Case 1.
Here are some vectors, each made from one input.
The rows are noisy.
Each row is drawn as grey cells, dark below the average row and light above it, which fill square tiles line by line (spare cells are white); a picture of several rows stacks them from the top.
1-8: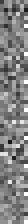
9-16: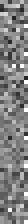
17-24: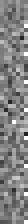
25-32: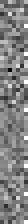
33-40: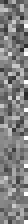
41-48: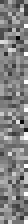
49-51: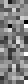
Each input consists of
a point on a 6-point line.
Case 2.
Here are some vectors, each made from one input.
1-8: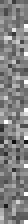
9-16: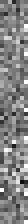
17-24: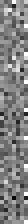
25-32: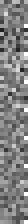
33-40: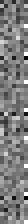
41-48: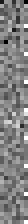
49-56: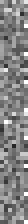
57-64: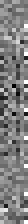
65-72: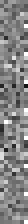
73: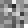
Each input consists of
a point on a 5-point line.
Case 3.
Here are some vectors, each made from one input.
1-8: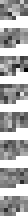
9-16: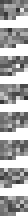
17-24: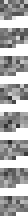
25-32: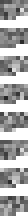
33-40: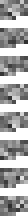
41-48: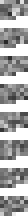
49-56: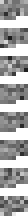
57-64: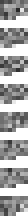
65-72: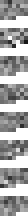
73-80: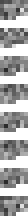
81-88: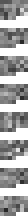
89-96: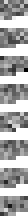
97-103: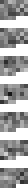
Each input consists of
one of 10 labels.
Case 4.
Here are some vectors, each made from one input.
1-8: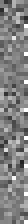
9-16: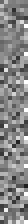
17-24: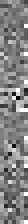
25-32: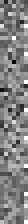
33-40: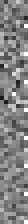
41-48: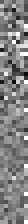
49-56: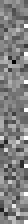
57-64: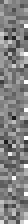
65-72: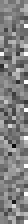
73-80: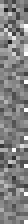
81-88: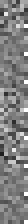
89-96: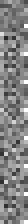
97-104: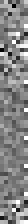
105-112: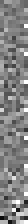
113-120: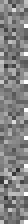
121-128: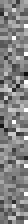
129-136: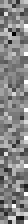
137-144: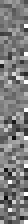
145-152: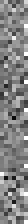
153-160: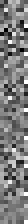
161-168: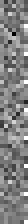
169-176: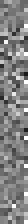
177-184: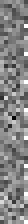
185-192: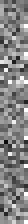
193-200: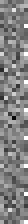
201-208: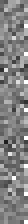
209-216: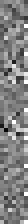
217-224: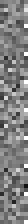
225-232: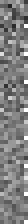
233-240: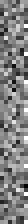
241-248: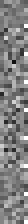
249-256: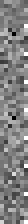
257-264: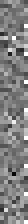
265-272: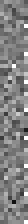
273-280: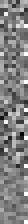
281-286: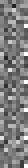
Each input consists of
either a fixed value, or a node of a 9-node tree.
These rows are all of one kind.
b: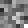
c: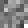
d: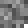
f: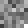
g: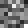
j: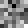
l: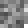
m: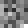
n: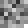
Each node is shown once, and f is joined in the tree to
j and l.
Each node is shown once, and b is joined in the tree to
c.
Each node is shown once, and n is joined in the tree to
j.
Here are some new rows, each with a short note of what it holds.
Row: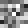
a fixed value
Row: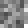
a node of a 9-node tree
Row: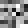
a fixed value
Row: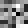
a fixed value
